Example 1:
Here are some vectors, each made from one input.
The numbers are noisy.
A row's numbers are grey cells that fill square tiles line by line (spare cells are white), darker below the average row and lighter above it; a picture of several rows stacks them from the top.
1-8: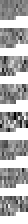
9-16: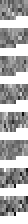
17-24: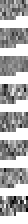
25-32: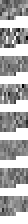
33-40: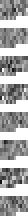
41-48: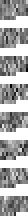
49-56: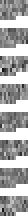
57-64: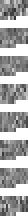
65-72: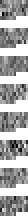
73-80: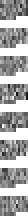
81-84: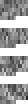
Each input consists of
three true/false values, together with either a fixed value, or a node of a 9-node tree.
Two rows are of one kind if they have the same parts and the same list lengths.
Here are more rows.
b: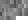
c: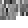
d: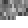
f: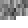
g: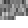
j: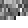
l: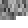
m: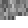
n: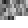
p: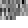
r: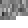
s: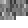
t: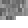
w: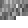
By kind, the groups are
b, c, d, l, n, p, r, t, w
f, g, j, m, s

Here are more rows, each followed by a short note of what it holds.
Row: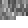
three true/false values
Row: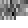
a node of a 9-node tree and three true/false values
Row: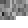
a node of a 9-node tree and three true/false values
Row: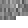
a node of a 9-node tree and three true/false values
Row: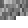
three true/false values
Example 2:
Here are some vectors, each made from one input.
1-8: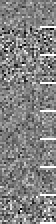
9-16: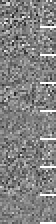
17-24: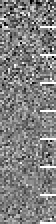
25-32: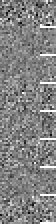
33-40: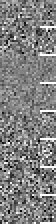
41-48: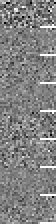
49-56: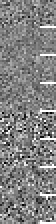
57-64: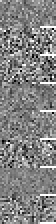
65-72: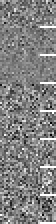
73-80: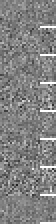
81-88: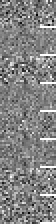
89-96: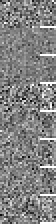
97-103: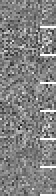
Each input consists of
a list of up to two points on an 11-point line.
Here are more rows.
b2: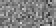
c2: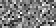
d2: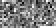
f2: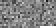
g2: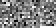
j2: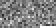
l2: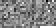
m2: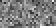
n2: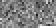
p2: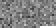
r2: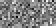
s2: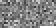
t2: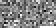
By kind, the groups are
b2, f2, l2, m2, p2
c2
d2, g2, j2, n2, r2, s2, t2

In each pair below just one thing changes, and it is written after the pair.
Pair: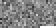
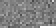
the place on the 11-point line in item 1 of the list
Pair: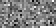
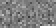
the place on the 11-point line in item 1 of the list
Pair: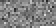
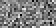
the place on the 11-point line in item 2 of the list
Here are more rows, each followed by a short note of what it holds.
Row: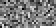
the empty list
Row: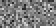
the empty list
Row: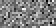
a list of two items
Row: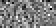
the empty list
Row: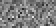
a list of two items
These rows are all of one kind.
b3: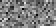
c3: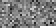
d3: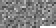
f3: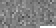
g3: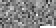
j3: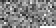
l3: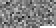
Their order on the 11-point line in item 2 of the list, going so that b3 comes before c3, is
j3, b3, f3, g3, l3, d3, c3.
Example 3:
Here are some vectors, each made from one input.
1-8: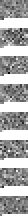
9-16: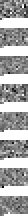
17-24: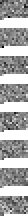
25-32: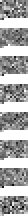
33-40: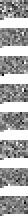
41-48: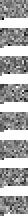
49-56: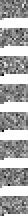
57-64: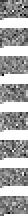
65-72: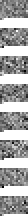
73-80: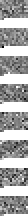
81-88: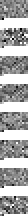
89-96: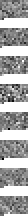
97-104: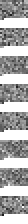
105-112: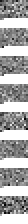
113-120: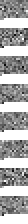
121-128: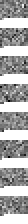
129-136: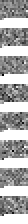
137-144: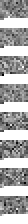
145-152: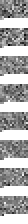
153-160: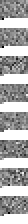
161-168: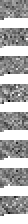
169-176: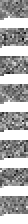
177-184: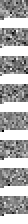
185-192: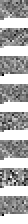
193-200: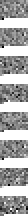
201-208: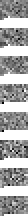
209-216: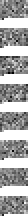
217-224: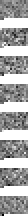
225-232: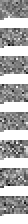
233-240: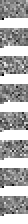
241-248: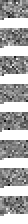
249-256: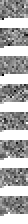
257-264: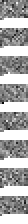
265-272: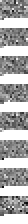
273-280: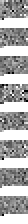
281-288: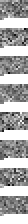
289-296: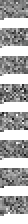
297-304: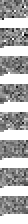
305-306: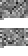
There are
2 kinds of row.
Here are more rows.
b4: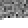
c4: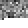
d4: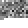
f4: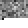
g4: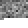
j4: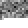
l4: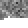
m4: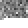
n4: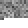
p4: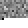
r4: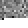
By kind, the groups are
b4, c4, f4, g4, m4
d4, j4, l4, n4, p4, r4

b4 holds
a point on a 10-point circle and a point on an 8-point line.
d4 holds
a point on an 8-point line.
